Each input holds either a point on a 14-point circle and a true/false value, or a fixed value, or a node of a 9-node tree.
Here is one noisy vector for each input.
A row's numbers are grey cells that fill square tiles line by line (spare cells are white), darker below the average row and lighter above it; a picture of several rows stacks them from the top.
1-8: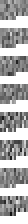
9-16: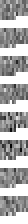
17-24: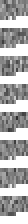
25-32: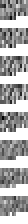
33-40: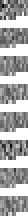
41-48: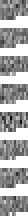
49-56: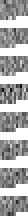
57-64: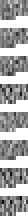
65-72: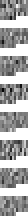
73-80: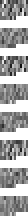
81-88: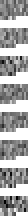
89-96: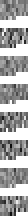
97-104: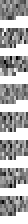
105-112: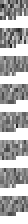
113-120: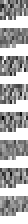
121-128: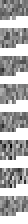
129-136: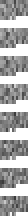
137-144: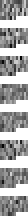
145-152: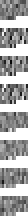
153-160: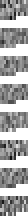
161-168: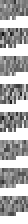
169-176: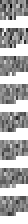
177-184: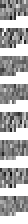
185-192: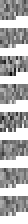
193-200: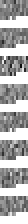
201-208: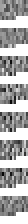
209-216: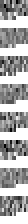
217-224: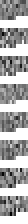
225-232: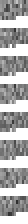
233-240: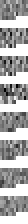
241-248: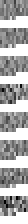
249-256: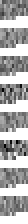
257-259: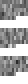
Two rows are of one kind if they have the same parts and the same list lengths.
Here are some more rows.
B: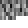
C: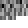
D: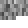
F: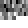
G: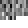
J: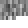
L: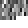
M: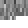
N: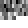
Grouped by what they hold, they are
B, C, G, L
D, J, M
F, N

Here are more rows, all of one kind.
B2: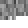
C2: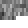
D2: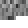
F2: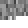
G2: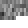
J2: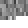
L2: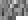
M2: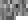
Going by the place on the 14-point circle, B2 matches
F2 and J2.
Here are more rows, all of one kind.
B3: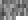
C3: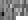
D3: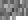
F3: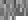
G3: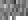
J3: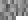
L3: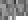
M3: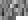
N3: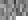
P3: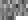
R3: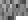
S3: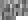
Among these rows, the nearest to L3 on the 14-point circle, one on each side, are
J3 and N3.
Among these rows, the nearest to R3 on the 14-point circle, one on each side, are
M3 and P3.
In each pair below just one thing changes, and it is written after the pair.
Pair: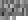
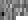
the place on the 14-point circle
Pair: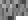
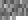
the place on the 14-point circle
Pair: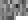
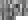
the true/false value
